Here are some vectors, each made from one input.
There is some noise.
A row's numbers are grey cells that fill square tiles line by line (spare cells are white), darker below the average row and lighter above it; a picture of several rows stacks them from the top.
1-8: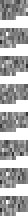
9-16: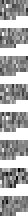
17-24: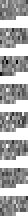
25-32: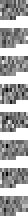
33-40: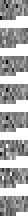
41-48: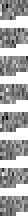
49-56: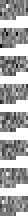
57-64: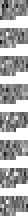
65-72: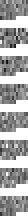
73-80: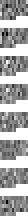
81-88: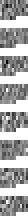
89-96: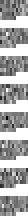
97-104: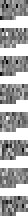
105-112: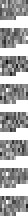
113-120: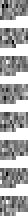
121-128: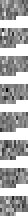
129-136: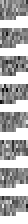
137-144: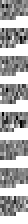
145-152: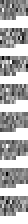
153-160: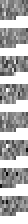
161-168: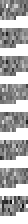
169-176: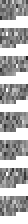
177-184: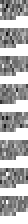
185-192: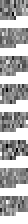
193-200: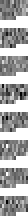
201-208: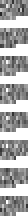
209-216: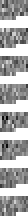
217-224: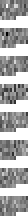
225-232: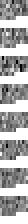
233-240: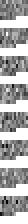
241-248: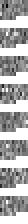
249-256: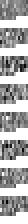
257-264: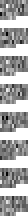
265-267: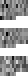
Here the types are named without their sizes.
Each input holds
either a point on a circle, or a fixed value.
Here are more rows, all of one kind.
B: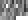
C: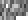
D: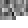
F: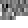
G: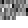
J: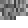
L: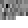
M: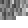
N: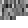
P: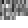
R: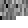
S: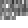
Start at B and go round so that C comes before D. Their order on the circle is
B, C, R, F, N, J, M, L, D, G, P, S.
